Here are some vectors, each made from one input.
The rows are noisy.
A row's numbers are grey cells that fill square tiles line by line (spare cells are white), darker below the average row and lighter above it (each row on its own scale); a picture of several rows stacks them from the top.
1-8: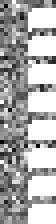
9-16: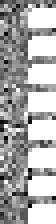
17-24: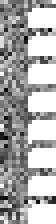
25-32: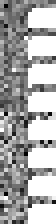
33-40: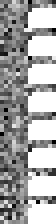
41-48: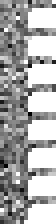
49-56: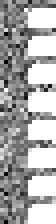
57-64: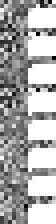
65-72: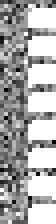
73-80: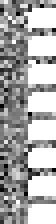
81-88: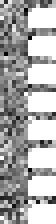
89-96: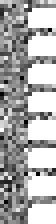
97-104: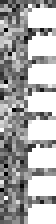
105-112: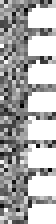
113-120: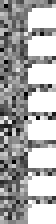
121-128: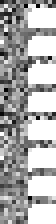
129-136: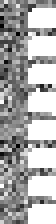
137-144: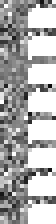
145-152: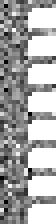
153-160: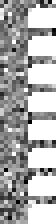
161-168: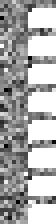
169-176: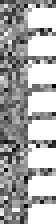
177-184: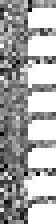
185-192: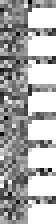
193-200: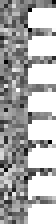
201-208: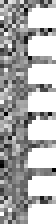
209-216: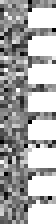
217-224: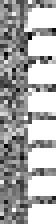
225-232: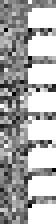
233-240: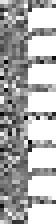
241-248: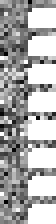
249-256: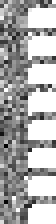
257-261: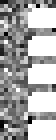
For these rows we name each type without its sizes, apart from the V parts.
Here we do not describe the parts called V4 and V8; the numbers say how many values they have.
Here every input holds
either a node of a tree and a value of V4, or a list of items, each a point on a line and a value of V8.
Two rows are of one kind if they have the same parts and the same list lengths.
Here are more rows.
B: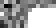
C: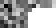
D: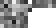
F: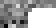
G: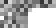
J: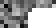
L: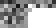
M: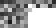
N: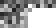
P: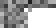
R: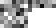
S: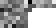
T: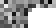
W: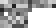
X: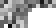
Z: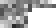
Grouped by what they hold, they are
B, C, D, F, J
G, T, X
L, M, N
P
R, S, W, Z

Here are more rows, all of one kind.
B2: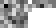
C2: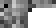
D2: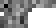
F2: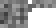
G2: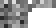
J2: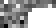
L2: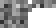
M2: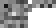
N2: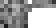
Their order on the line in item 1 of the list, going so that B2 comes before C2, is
F2, M2, B2, L2, G2, J2, C2, D2, N2.
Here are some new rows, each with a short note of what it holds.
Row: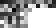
a node of a tree and a value of V4
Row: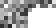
a list of one item
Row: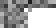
the empty list
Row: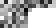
a list of one item
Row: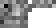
a list of three items
